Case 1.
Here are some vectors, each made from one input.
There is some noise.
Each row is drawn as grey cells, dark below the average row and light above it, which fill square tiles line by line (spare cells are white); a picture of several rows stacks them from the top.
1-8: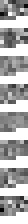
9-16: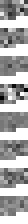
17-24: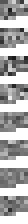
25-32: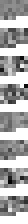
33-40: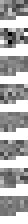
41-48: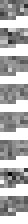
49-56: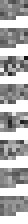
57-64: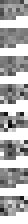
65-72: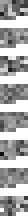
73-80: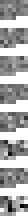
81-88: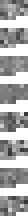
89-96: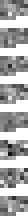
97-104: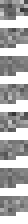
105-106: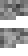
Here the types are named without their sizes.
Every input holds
either a point on a line, or four true/false values.
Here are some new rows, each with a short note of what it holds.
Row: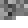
a point on a line
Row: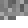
four true/false values
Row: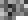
a point on a line
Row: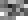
a point on a line
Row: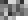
a point on a line
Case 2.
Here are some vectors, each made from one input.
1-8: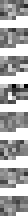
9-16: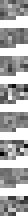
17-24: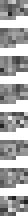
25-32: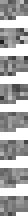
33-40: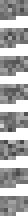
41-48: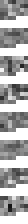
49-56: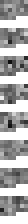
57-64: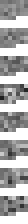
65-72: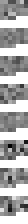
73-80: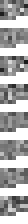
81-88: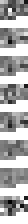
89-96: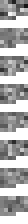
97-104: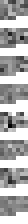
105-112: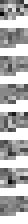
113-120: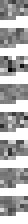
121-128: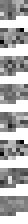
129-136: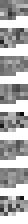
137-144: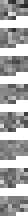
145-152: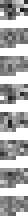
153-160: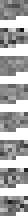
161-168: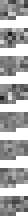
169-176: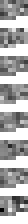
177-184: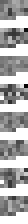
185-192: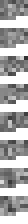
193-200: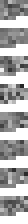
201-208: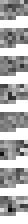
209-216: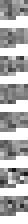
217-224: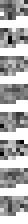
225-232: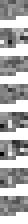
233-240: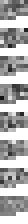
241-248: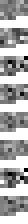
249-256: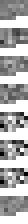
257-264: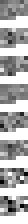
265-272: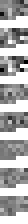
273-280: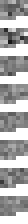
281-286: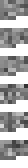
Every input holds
either a point on a 15-point circle, or three true/false values.
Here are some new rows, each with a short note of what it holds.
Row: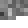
three true/false values
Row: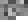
a point on a 15-point circle
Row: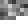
a point on a 15-point circle
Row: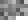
three true/false values
